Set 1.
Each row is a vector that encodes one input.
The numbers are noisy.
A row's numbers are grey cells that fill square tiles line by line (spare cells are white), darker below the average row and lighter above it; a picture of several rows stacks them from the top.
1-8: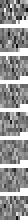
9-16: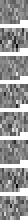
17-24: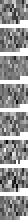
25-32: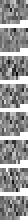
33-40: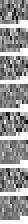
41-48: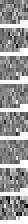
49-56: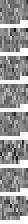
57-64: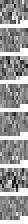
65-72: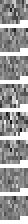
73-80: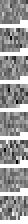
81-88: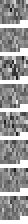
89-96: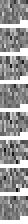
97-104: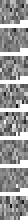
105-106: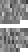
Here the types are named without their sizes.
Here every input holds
either a point on a line, or a node of a tree.
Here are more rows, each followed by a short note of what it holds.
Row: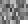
a point on a line
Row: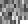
a node of a tree
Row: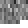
a node of a tree
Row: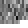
a point on a line
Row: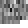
a point on a line
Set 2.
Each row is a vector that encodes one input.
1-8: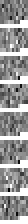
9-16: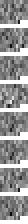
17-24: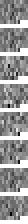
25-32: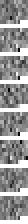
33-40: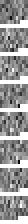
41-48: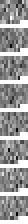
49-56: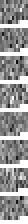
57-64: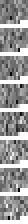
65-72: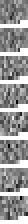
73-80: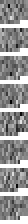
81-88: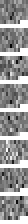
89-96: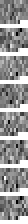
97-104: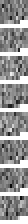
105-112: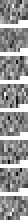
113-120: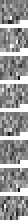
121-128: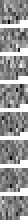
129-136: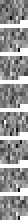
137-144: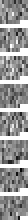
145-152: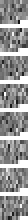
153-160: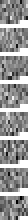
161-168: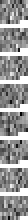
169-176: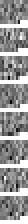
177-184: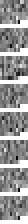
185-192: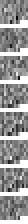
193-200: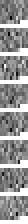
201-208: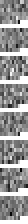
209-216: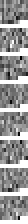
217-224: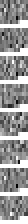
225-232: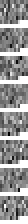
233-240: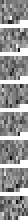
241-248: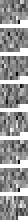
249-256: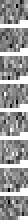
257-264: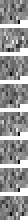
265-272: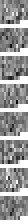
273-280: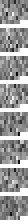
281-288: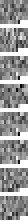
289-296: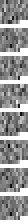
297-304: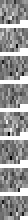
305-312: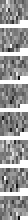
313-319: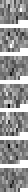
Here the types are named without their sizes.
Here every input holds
a point on a line, together with either a fixed value, or a node of a tree.
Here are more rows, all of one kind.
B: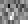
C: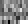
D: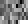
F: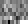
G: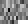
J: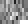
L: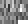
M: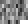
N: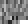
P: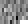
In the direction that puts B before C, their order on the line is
B, J, M, P, F, N, G, C, L, D.
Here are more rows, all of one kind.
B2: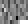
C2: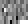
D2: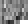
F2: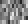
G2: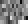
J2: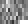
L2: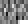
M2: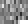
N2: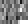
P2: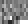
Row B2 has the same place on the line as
C2, G2, M2 and P2.
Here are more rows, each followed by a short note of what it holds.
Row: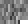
a point on a line
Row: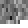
a point on a line
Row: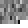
a point on a line
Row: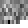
a point on a line and a node of a tree
